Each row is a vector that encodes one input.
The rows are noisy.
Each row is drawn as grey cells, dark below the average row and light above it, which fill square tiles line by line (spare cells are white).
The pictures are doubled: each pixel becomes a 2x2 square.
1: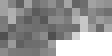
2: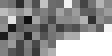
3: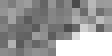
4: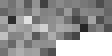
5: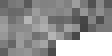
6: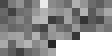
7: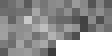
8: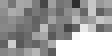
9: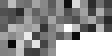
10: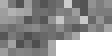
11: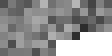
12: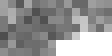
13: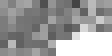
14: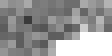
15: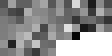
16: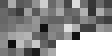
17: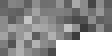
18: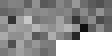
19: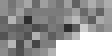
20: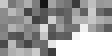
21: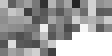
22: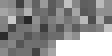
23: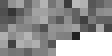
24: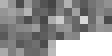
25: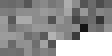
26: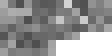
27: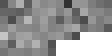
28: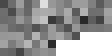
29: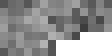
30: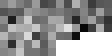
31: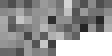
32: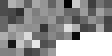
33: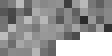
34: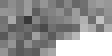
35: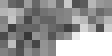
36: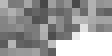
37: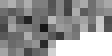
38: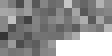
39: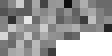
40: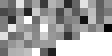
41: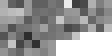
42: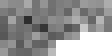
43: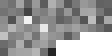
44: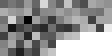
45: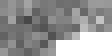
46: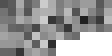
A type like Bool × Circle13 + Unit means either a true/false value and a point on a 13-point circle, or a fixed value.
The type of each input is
Bool × Line5.
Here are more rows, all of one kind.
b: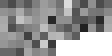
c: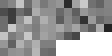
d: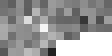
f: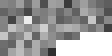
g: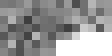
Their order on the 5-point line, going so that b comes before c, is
b, d, f, g, c.
